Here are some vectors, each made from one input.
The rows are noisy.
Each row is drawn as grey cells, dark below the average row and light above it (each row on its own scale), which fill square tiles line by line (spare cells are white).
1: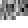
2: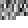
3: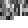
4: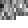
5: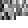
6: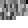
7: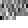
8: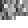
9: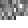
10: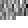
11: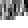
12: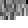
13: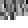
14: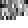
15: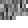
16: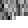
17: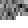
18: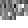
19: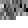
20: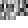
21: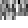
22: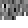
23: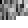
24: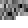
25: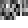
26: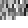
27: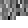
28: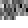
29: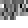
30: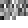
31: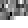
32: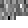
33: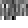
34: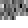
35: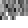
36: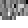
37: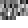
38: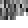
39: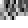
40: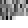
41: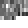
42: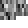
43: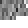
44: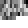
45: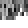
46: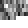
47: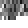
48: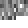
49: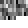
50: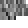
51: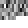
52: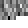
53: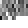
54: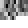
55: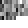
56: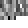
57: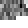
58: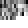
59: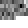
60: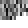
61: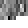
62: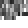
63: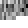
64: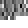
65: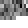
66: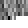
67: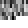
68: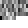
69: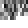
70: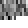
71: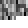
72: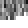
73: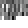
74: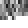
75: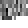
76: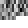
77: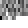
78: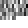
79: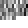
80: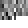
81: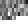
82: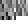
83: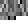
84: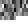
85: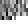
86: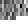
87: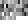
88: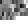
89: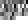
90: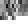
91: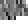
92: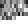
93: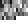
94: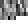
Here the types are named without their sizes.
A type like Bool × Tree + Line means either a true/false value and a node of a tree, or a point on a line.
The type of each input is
Bool × Bool × Bool × Bool + Label.
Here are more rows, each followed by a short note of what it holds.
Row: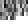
four true/false values
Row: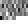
a label
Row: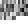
a label
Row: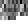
four true/false values
